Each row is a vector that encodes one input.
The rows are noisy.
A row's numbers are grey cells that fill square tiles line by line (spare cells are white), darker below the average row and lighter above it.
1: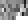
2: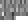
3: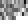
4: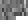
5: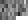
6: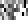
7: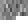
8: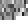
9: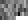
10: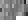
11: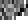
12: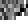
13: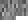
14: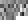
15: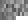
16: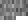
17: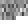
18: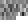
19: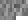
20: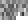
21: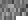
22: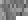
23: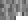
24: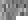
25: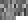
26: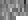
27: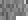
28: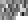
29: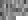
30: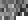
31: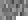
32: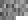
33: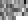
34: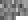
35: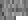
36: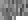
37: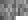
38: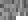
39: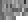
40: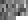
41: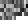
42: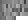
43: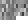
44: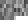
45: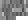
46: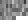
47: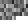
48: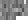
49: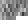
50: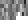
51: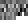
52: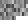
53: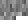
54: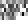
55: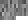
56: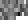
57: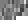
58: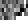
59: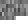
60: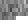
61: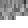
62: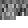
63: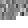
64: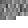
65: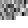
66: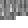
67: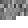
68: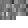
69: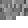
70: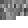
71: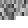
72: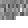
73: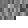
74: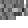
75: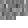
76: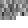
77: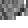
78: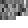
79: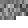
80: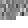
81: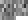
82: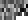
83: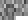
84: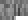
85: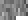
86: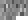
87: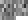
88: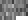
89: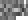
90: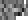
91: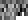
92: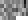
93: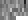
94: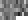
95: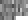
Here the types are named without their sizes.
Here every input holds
a point on each of two circles and four true/false values.
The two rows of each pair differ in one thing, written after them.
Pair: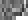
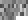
one of the four true/false values
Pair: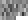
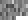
the place on one of the two circles
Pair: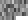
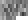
the place on one of the two circles
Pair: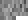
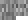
the place on one of the two circles
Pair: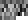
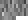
one of the four true/false values
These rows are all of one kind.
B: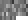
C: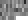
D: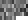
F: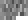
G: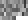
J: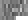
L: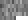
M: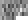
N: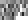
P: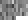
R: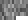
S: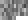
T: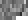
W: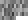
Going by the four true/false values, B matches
F, J and N.
